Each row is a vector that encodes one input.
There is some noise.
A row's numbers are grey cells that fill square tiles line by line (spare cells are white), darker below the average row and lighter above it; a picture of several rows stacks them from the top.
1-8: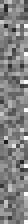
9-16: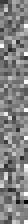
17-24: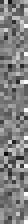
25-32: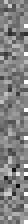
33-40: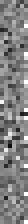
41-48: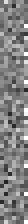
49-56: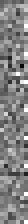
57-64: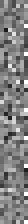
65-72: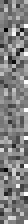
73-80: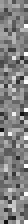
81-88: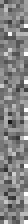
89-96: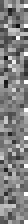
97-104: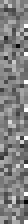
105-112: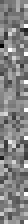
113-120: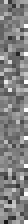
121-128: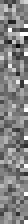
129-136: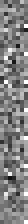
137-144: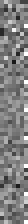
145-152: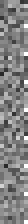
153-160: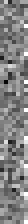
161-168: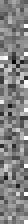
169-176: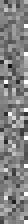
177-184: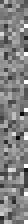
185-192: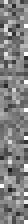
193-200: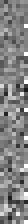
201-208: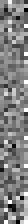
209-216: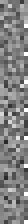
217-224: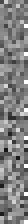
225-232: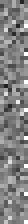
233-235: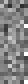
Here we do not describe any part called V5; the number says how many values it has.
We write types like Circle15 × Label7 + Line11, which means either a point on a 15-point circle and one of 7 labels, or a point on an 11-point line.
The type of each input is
Bool × (Tree10 + V5).
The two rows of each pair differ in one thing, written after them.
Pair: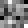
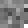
the value of V5
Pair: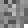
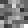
the true/false value
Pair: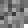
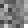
the true/false value
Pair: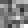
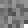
the value of V5
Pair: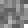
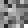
the true/false value
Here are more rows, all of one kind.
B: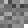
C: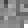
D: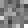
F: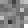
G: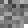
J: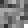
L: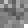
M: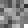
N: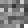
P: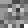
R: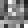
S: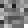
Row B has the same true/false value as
G and L.
